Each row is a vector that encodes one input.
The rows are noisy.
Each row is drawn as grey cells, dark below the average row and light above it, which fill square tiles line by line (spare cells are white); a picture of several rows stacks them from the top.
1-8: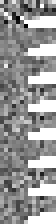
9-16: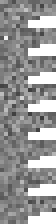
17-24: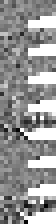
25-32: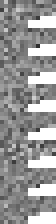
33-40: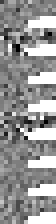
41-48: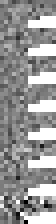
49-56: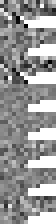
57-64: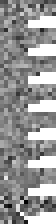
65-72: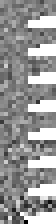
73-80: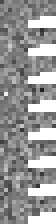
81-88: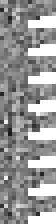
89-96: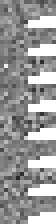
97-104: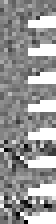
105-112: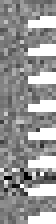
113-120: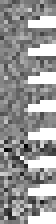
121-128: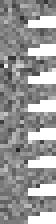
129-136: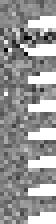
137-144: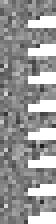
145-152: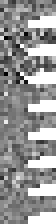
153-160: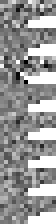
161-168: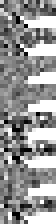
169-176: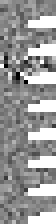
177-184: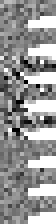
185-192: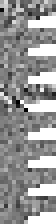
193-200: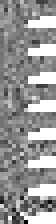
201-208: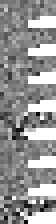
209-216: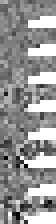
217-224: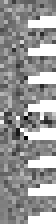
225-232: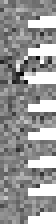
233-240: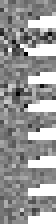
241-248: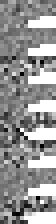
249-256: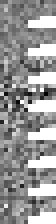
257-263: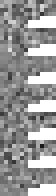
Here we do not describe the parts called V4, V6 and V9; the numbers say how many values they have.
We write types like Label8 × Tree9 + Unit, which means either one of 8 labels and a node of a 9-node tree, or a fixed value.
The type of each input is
(Bool × V6 + Line7) × V4 × V9 + Label8.
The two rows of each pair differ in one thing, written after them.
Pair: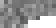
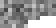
the value of V4
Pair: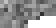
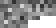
the true/false value
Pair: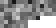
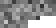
the true/false value
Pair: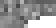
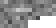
the value of V4
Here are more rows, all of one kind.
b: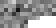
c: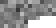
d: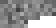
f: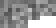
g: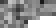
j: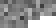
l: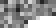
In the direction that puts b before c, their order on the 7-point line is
b, d, c, f, l, j, g.
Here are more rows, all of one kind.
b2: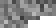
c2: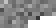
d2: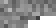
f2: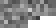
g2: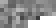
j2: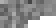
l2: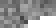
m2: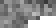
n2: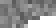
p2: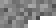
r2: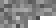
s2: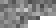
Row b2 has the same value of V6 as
c2, d2, f2 and m2.
